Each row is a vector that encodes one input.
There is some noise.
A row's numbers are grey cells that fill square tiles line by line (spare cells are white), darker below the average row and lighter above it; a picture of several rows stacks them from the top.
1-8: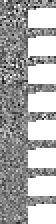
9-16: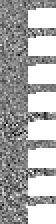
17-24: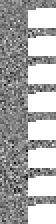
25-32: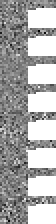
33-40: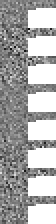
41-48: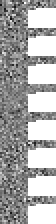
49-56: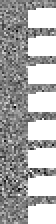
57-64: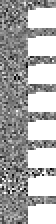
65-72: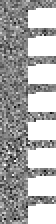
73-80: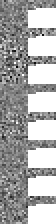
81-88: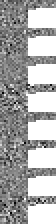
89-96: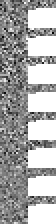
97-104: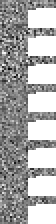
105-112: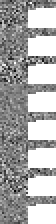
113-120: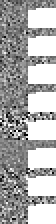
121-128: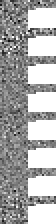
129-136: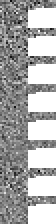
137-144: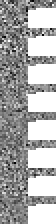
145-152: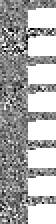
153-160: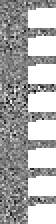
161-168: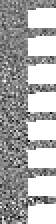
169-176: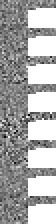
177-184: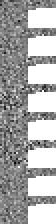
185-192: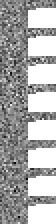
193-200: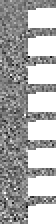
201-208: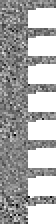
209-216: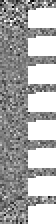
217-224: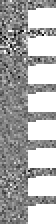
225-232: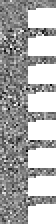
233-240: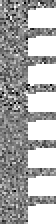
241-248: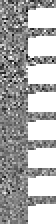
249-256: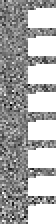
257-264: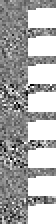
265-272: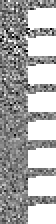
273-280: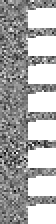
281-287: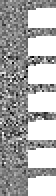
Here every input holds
either a fixed value, or one of 10 labels, a point on a 3-point line and a point on a 4-point line, or a node of a 14-node tree and a true/false value.
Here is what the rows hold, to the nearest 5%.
A few of them hold a fixed value. About 40% of them hold one of 10 labels, a point on a 3-point line and a point on a 4-point line. The rest hold a node of a 14-node tree and a true/false value.
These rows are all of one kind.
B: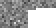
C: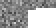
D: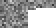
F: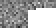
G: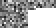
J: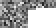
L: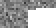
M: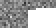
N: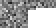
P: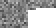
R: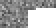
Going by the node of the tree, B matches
C, G and M.
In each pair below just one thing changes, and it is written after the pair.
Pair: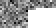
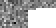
the place on the 3-point line
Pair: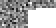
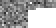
the place on the 3-point line
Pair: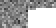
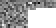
the label
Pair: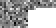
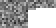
the place on the 4-point line
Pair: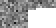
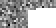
the place on the 3-point line
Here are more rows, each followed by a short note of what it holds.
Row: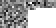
one of 10 labels, a point on a 3-point line and a point on a 4-point line
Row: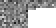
one of 10 labels, a point on a 3-point line and a point on a 4-point line
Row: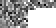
one of 10 labels, a point on a 3-point line and a point on a 4-point line
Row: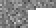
a node of a 14-node tree and a true/false value
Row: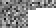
a fixed value
